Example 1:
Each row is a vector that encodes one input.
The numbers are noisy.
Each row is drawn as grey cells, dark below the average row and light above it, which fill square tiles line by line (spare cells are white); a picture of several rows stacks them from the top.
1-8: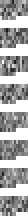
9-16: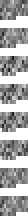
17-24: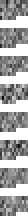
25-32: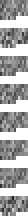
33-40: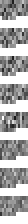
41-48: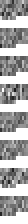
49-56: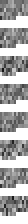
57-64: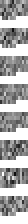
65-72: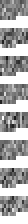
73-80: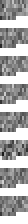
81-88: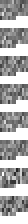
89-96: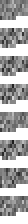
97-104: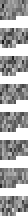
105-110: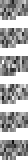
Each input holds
either a fixed value, or two labels (each one of 9), or a node of an 8-node tree.
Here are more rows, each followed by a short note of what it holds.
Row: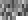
a node of an 8-node tree
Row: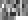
a fixed value
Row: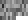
two labels (each one of 9)
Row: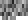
a node of an 8-node tree
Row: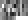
a fixed value
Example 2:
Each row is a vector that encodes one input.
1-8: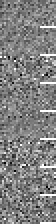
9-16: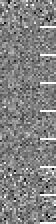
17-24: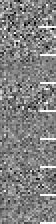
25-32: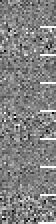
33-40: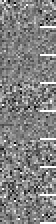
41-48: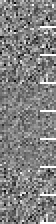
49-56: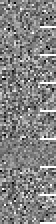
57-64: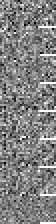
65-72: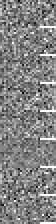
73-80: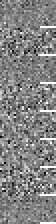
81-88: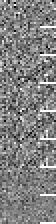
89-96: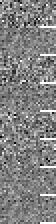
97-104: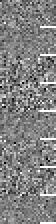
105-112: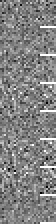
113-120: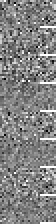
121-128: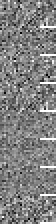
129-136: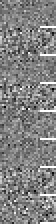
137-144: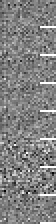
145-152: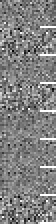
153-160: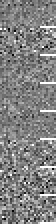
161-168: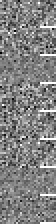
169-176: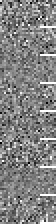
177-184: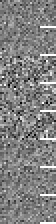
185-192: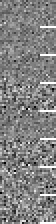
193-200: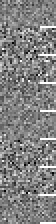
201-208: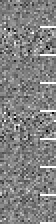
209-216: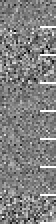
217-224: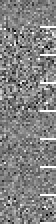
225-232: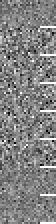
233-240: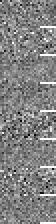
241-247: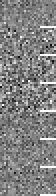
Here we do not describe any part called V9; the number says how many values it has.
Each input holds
either a point on a 13-point circle, or a point on an 18-point line, or a value of V9.
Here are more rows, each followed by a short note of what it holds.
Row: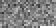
a point on an 18-point line
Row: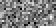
a value of V9
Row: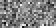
a value of V9
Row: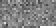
a point on an 18-point line
